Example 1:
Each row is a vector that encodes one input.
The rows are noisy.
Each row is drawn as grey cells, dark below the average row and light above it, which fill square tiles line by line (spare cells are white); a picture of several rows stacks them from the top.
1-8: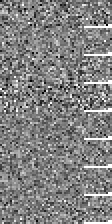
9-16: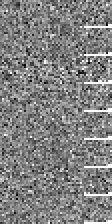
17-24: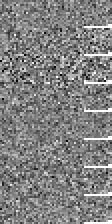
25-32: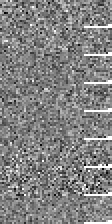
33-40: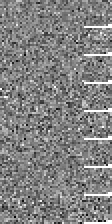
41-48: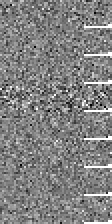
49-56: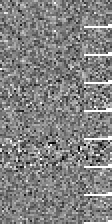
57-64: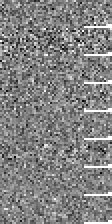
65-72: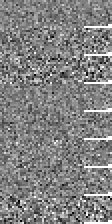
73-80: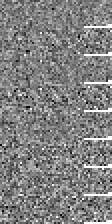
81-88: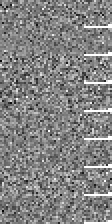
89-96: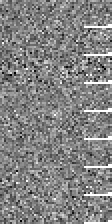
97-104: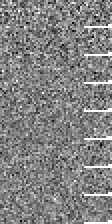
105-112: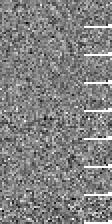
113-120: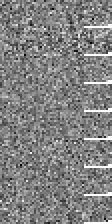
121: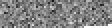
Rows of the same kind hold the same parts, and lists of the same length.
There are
3 kinds of row.
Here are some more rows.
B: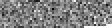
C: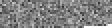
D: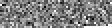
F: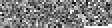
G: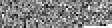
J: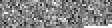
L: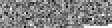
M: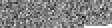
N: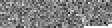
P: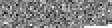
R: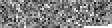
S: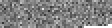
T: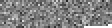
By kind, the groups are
B, C, G, M, R, S
D, L, P
F, J, N, T

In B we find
three true/false values.
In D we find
one of 8 labels.
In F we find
a point on a 5-point line.
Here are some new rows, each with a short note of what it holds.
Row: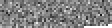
one of 8 labels
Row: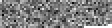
three true/false values
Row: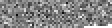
one of 8 labels
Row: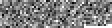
three true/false values
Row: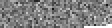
three true/false values
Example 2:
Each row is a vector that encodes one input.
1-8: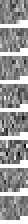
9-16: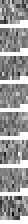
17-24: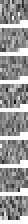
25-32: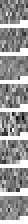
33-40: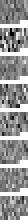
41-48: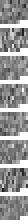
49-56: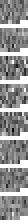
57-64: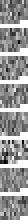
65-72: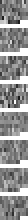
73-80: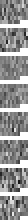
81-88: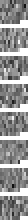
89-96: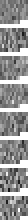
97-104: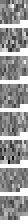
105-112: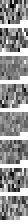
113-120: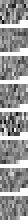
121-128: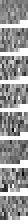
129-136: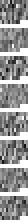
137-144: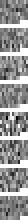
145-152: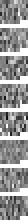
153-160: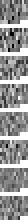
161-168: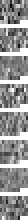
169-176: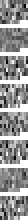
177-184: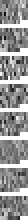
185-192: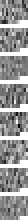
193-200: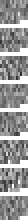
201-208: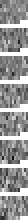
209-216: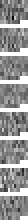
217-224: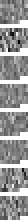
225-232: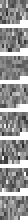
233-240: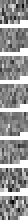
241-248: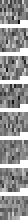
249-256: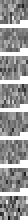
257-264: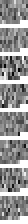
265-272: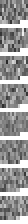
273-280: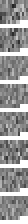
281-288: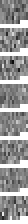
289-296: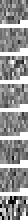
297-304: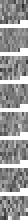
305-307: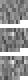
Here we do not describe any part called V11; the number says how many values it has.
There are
2 kinds of row.
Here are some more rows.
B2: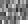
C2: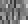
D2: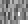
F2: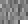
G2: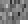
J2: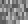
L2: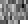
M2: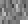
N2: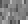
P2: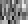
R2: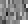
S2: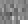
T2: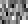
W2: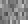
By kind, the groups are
B2, C2, G2, L2
D2, F2, J2, M2, N2, P2, R2, S2, T2, W2

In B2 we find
a point on a 10-point line and a value of V11.
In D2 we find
four true/false values and a value of V11.
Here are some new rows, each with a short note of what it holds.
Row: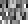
four true/false values and a value of V11
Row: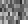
a point on a 10-point line and a value of V11
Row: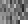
a point on a 10-point line and a value of V11
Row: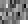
a point on a 10-point line and a value of V11
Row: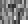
a point on a 10-point line and a value of V11
